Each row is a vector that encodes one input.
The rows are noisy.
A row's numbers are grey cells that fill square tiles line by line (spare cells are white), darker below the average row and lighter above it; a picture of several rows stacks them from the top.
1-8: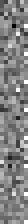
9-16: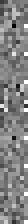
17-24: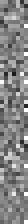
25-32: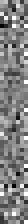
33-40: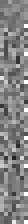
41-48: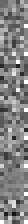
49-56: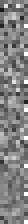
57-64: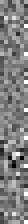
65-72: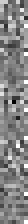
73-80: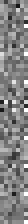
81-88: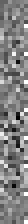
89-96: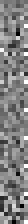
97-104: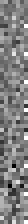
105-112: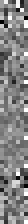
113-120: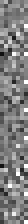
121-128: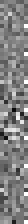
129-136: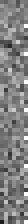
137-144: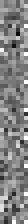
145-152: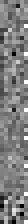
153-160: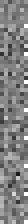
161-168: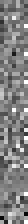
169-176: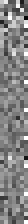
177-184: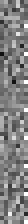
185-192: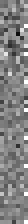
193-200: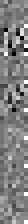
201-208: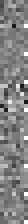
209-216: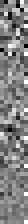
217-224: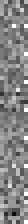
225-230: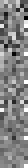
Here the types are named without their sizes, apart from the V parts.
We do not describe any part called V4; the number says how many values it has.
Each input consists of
a list of items, each a true/false value and a value of V4.
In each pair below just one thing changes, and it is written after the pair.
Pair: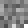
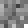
the true/false value in item 1 of the list
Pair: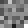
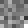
the value of V4 in item 1 of the list
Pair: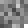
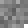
the value of V4 in item 1 of the list
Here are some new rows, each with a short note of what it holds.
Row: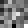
a list of two items
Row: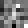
a list of one item
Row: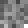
a list of two items
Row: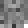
a list of two items
